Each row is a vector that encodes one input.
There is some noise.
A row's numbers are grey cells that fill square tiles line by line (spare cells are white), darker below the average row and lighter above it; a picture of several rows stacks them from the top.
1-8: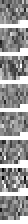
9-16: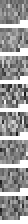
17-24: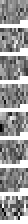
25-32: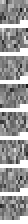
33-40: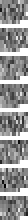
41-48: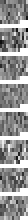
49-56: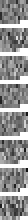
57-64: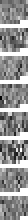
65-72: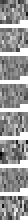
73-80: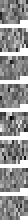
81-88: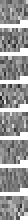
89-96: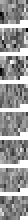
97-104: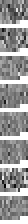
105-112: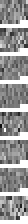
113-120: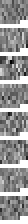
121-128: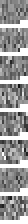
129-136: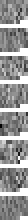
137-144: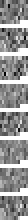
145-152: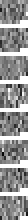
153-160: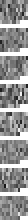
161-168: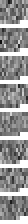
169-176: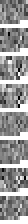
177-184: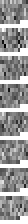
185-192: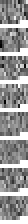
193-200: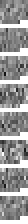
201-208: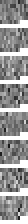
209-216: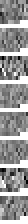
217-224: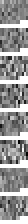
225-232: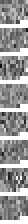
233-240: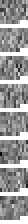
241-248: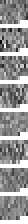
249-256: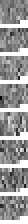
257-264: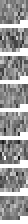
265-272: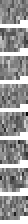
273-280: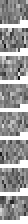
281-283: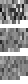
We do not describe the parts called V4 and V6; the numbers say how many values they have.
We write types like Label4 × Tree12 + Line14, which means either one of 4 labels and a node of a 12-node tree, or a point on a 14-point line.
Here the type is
Line8 + (Line11 + Tree11) × V4 + V6.
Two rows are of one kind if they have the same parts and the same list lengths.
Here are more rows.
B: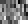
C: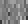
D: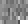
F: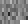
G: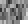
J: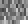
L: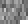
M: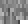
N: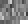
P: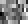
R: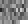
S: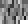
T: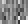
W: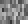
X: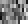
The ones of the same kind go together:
B, C, D, F, M, S, T
G, J, R
L, N, W
P, X

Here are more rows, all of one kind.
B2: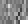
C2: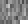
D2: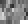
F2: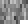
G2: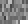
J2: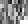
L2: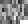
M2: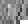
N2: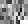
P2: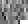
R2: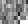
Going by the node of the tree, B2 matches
C2 and D2.
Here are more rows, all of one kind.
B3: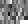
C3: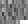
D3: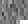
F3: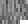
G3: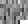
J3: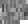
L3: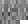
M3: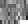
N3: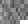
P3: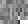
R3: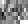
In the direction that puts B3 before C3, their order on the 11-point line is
M3, G3, J3, F3, L3, B3, C3, P3, R3, D3, N3.
